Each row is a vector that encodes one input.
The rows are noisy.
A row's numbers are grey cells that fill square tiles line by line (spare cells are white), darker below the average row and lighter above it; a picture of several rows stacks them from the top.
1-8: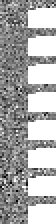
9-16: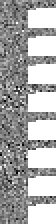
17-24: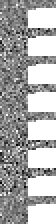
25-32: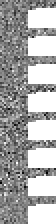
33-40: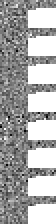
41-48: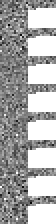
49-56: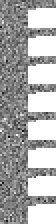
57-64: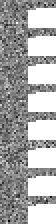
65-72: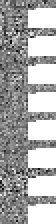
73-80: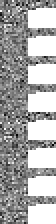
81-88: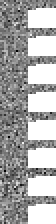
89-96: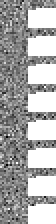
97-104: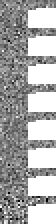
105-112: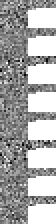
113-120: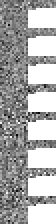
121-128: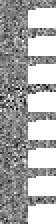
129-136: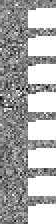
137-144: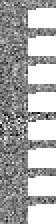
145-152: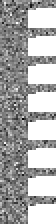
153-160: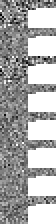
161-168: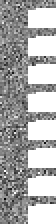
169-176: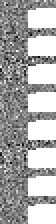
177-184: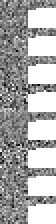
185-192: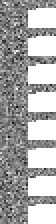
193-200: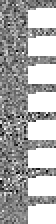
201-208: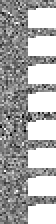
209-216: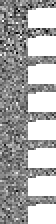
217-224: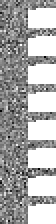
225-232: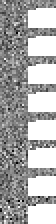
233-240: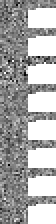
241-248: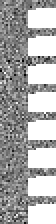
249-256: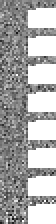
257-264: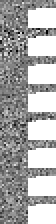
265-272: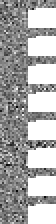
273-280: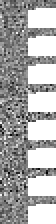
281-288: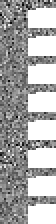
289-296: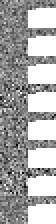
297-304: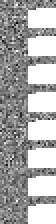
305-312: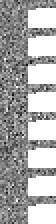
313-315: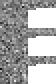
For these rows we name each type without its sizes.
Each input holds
a point on a line, together with either a fixed value, or a node of a tree and four true/false values.
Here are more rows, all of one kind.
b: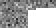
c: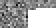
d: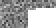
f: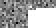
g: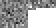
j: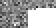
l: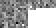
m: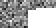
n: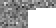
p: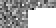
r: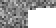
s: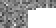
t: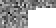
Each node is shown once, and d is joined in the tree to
f.
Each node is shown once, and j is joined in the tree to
l, m and t.
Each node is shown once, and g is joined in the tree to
f and m.
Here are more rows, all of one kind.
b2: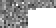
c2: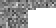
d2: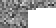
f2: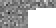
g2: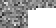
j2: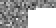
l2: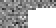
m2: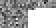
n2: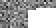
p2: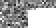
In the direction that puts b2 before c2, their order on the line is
g2, n2, m2, j2, b2, p2, c2, l2, f2, d2.
